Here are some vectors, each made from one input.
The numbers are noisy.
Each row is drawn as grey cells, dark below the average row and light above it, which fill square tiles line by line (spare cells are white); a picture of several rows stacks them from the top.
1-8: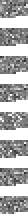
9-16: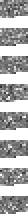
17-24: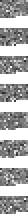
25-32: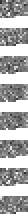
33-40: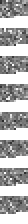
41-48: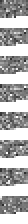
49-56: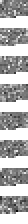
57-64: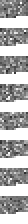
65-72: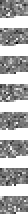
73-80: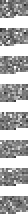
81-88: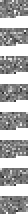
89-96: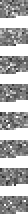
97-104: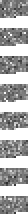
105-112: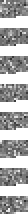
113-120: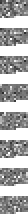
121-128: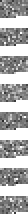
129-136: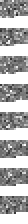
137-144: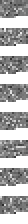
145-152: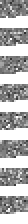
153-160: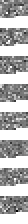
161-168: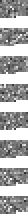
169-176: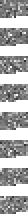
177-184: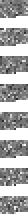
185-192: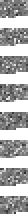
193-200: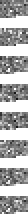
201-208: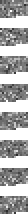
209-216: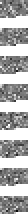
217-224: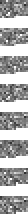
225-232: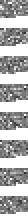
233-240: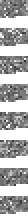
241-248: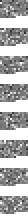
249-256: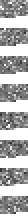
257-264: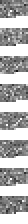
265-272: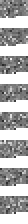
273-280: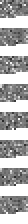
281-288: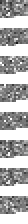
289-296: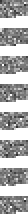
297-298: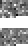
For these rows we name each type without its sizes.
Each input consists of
either a point on a line and a true/false value, or a list of points on a circle.
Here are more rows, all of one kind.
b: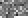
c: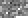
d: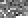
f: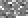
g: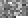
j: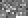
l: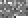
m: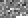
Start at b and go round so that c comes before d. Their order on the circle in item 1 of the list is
b, c, d, m, j, l, g, f.
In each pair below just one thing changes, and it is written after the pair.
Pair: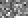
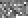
the true/false value
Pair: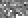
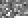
the true/false value
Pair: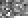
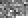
the true/false value
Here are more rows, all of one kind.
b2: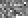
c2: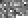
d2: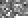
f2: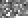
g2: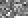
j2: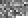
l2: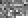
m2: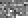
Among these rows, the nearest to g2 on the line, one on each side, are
b2 and d2.
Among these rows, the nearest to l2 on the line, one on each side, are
j2 and m2.
